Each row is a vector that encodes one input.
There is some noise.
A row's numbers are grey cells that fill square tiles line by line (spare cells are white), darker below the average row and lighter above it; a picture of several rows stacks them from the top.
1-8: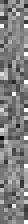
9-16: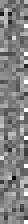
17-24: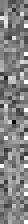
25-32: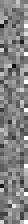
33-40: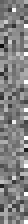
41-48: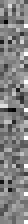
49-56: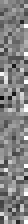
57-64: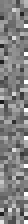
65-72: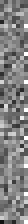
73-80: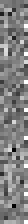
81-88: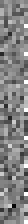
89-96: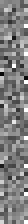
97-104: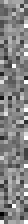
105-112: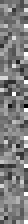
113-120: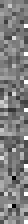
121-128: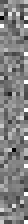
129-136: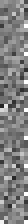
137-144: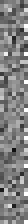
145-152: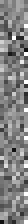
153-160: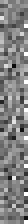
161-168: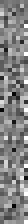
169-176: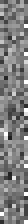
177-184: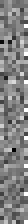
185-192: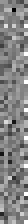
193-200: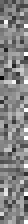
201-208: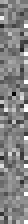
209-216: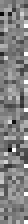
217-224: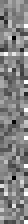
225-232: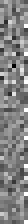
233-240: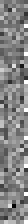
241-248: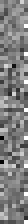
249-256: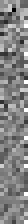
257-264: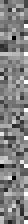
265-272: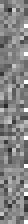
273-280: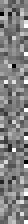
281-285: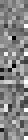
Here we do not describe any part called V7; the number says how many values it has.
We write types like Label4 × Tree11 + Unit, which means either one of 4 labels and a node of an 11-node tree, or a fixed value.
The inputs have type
(Bool × Bool × Bool × Bool × V7 + List2(Line5)) × Line4.
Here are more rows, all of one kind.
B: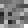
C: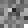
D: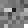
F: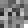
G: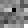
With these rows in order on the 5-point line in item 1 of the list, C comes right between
D and F.
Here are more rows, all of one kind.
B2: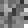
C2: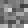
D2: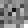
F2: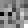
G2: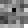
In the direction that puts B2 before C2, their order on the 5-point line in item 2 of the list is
F2, B2, C2, D2, G2.
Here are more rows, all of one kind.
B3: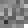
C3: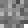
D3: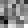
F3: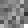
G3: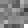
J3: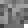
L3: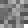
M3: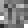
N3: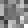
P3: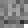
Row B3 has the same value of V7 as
C3, F3, G3 and N3.
